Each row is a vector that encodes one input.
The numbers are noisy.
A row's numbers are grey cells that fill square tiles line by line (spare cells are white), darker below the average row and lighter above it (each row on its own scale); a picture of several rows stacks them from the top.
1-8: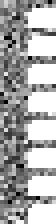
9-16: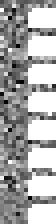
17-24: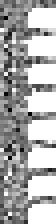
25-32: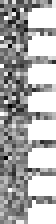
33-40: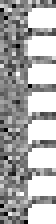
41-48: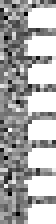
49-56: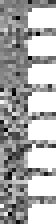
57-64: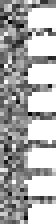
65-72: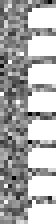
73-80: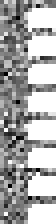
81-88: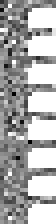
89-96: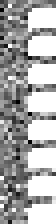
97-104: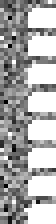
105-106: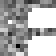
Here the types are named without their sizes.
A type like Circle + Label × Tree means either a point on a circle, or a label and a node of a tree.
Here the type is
Bool × Bool × Bool × Bool + Line.
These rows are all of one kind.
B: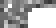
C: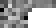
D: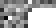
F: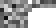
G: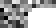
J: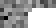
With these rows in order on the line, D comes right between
C and J.
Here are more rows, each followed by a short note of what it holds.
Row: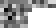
four true/false values
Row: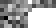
a point on a line
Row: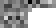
four true/false values
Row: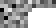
a point on a line
